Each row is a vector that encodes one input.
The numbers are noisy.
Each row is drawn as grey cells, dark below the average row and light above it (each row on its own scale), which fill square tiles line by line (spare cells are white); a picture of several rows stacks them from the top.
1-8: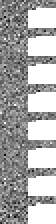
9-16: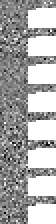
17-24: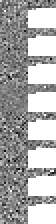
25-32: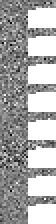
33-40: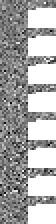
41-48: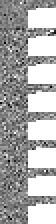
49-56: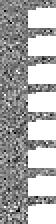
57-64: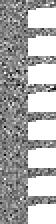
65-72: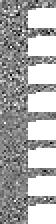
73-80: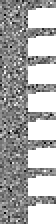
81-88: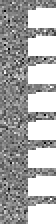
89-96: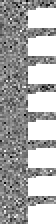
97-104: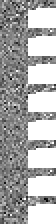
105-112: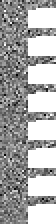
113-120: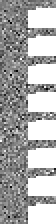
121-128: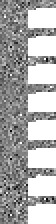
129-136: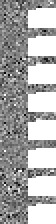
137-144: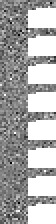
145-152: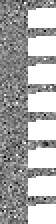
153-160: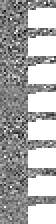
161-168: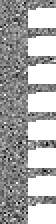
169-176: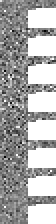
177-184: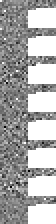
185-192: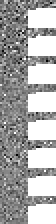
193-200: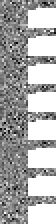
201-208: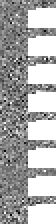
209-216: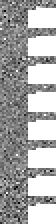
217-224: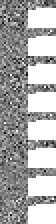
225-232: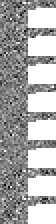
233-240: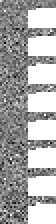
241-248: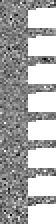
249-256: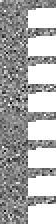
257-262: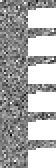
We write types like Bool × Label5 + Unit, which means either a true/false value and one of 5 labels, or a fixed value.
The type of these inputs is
(Line10 + Tree13) × Tree13 × Tree13 × Tree13.
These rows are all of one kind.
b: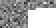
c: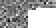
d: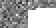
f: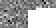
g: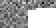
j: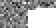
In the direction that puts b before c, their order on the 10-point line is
g, j, d, b, c, f.
